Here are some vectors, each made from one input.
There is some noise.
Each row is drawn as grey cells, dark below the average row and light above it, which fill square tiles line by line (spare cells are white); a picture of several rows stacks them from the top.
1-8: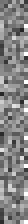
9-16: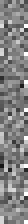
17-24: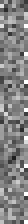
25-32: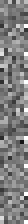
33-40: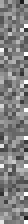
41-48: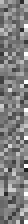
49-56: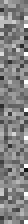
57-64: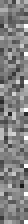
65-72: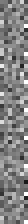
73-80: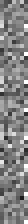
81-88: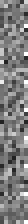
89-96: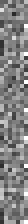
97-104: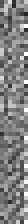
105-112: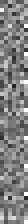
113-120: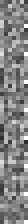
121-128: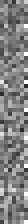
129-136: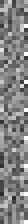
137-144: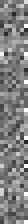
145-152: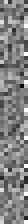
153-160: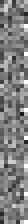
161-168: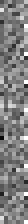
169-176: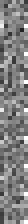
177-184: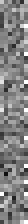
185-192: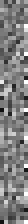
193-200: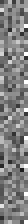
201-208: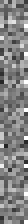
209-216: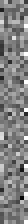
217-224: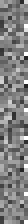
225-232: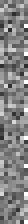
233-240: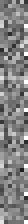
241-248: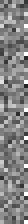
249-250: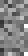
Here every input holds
either one of 5 labels and a true/false value, or a node of a 7-node tree.
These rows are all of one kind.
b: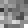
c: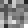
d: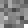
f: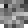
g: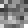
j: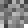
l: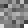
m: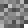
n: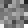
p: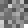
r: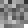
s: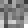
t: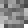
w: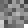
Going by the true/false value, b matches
c, g, r and s.
